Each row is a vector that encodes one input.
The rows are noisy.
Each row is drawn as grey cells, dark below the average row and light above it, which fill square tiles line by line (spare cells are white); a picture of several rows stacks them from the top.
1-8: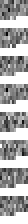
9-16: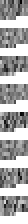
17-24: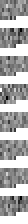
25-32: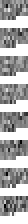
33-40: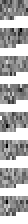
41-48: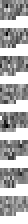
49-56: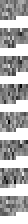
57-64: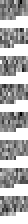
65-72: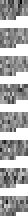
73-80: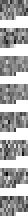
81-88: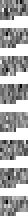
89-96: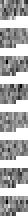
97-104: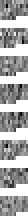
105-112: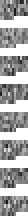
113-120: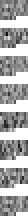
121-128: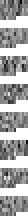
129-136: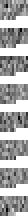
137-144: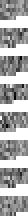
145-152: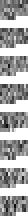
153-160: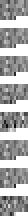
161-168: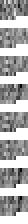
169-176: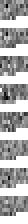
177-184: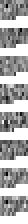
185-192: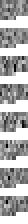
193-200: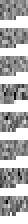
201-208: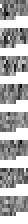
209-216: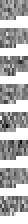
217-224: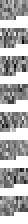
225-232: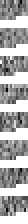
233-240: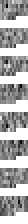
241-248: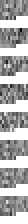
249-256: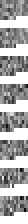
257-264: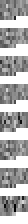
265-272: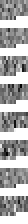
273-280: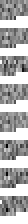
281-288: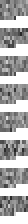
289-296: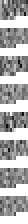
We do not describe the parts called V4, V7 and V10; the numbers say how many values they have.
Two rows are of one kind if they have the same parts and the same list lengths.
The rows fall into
3 kinds.
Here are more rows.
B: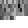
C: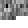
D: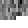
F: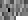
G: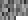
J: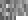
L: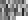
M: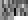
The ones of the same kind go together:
B, G, J
C, D, F
L, M

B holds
a point on an 11-point line, a value of V4 and a value of V7.
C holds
a point on a 6-point line, a point on an 11-point line and a value of V7.
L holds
a point on a 9-point circle and a value of V10.
